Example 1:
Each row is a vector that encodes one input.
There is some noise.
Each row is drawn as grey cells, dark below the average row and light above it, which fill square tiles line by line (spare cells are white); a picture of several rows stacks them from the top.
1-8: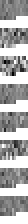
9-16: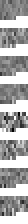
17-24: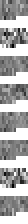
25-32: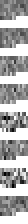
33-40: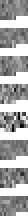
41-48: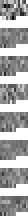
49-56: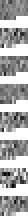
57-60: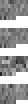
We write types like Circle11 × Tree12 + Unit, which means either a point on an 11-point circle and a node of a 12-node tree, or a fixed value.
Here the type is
Bool × Line3 × Line3 + Unit.
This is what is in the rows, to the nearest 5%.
About 15% of them hold a fixed value. The rest hold a point on each of two 3-point lines and a true/false value.
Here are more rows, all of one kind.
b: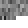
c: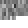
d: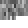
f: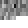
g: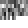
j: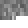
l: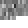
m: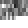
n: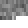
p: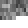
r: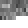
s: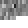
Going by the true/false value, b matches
j, n, p and r.
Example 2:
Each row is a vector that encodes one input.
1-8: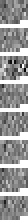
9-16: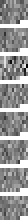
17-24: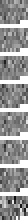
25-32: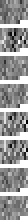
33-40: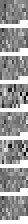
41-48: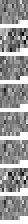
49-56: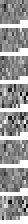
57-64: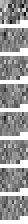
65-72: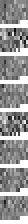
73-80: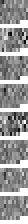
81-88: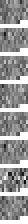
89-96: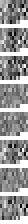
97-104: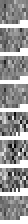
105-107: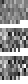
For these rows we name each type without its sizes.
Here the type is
Bool × Bool × Bool × Bool + Line.
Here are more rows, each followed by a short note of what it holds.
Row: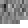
four true/false values
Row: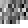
a point on a line
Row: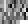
a point on a line
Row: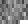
four true/false values
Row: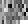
a point on a line
